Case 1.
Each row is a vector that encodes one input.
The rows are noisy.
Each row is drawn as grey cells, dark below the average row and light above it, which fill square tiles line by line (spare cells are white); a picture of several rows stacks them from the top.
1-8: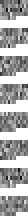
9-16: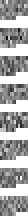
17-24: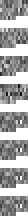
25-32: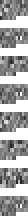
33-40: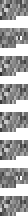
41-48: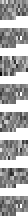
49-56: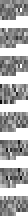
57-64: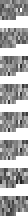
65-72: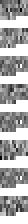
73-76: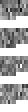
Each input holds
one of 10 labels.
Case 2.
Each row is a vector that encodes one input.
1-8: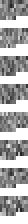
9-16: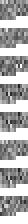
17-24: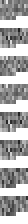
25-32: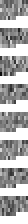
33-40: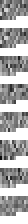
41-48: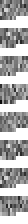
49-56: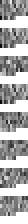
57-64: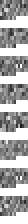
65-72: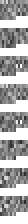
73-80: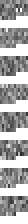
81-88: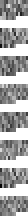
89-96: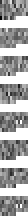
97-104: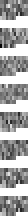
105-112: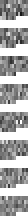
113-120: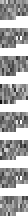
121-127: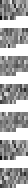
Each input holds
one of 10 labels.
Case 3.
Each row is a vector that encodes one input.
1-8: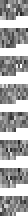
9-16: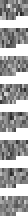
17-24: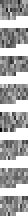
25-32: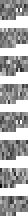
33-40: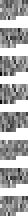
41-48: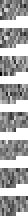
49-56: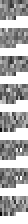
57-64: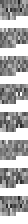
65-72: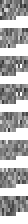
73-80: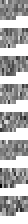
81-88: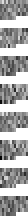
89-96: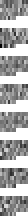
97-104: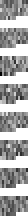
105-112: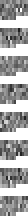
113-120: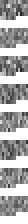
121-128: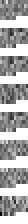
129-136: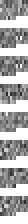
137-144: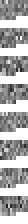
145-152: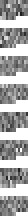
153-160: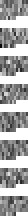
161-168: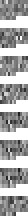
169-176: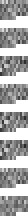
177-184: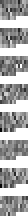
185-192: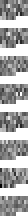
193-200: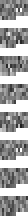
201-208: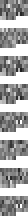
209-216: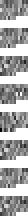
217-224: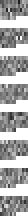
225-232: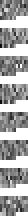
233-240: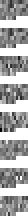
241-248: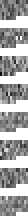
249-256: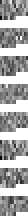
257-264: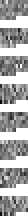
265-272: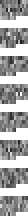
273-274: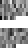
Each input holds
one of 10 labels.
